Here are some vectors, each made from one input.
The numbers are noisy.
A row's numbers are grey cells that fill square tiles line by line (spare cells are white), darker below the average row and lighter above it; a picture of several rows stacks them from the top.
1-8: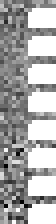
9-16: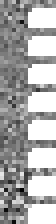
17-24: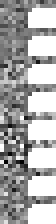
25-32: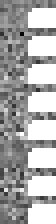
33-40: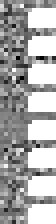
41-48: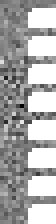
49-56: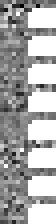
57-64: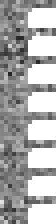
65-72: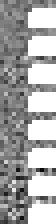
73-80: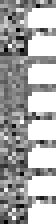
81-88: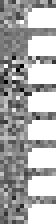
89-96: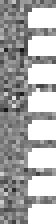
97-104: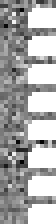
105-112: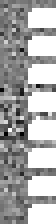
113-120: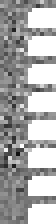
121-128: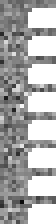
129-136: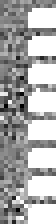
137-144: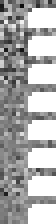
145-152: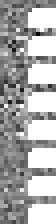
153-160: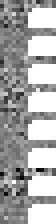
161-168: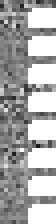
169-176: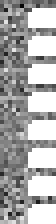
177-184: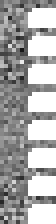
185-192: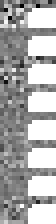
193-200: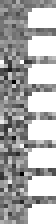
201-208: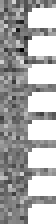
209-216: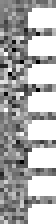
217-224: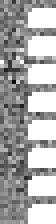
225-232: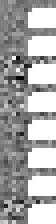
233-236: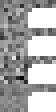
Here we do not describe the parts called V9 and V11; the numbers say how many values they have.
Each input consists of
either a point on a 6-point line and a value of V9, or a true/false value and a value of V11.
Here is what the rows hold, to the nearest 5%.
About 45% of them hold a point on a 6-point line and a value of V9. The rest hold a true/false value and a value of V11.
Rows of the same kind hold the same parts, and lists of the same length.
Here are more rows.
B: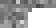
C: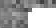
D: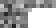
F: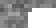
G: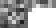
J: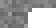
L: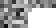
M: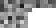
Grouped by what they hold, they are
B, C, D, G, M
F, J, L

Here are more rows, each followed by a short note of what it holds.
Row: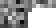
a true/false value and a value of V11
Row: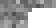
a point on a 6-point line and a value of V9
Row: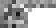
a true/false value and a value of V11
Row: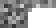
a point on a 6-point line and a value of V9
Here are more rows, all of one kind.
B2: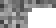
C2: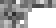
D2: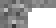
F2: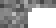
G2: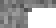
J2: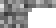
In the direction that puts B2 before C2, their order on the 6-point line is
D2, B2, G2, J2, C2, F2.
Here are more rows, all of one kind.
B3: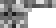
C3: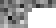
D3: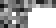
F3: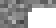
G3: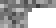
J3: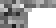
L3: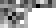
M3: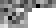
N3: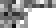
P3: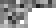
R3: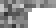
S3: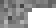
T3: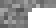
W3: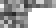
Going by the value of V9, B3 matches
F3, J3, L3 and M3.
